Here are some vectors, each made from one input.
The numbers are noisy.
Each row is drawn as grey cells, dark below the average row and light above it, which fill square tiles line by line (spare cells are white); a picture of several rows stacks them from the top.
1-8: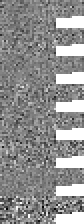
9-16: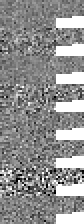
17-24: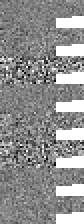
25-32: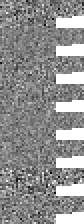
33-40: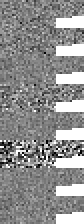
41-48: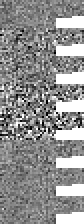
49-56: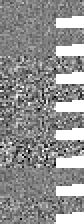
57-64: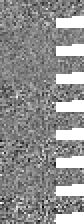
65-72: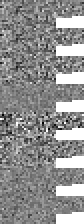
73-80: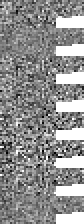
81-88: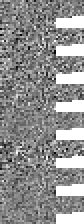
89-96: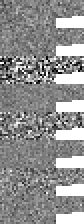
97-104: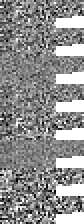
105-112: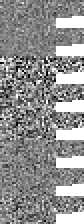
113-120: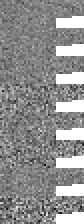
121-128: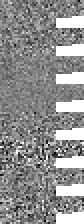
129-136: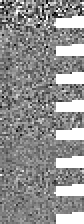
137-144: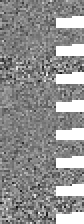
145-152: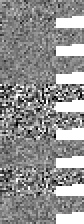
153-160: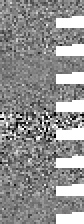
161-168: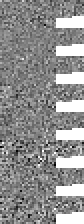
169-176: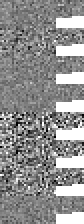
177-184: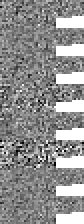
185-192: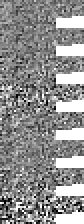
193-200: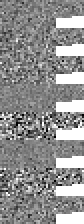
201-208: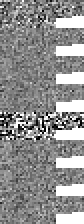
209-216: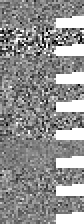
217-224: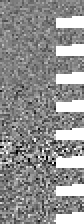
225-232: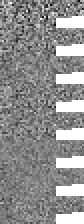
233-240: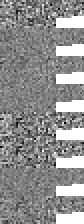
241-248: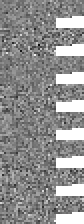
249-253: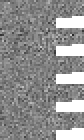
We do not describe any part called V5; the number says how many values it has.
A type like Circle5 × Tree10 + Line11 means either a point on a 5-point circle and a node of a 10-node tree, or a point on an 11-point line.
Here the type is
(Circle9 + Unit) × Tree10 + Label4 + V5 × V5.
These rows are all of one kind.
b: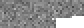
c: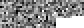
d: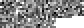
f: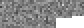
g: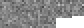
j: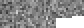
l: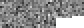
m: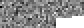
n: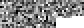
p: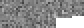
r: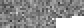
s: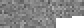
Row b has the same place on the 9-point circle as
c, d, n and r.
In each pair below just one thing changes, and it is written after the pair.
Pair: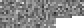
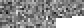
the node of the tree
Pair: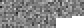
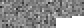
the place on the 9-point circle
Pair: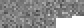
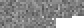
the node of the tree
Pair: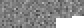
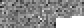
the node of the tree
